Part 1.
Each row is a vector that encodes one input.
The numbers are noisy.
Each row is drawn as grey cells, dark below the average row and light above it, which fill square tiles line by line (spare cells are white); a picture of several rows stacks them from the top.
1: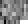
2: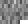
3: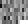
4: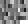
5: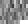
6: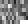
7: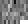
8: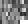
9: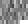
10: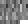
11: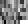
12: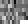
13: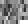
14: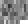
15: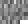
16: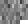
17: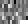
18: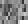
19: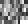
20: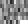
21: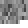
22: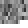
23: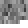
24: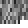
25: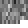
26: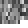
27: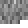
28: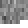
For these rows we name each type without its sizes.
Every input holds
a point on a line.
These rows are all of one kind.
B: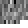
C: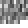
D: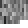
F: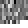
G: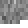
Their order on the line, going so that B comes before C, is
F, B, D, G, C.
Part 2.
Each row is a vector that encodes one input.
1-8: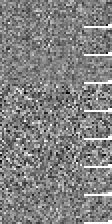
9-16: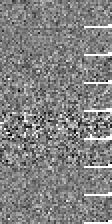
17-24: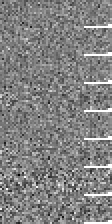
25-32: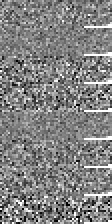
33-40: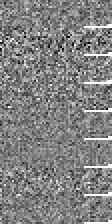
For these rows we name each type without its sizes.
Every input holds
a point on a line.
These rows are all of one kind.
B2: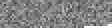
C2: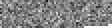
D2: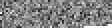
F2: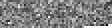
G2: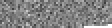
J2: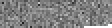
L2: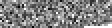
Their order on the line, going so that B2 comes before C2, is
D2, G2, L2, B2, J2, C2, F2.
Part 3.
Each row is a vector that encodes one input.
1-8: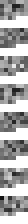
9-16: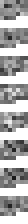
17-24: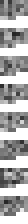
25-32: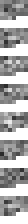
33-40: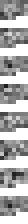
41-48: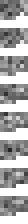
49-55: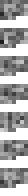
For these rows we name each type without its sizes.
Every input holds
a label.
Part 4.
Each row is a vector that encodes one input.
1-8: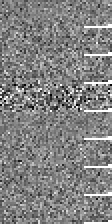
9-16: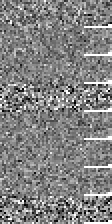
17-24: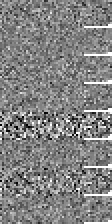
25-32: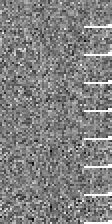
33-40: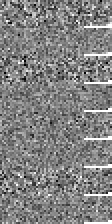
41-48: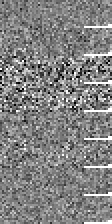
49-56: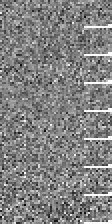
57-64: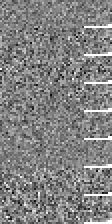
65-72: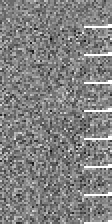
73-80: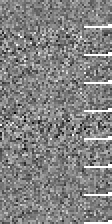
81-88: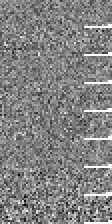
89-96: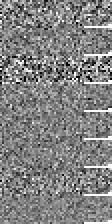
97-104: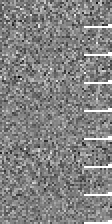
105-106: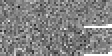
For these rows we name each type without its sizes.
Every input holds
a point on a line.
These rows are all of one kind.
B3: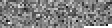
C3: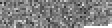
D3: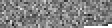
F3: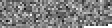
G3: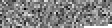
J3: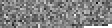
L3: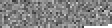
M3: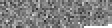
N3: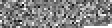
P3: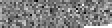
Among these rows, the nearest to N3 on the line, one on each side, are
D3 and F3.
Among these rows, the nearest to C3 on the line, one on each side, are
M3 and P3.
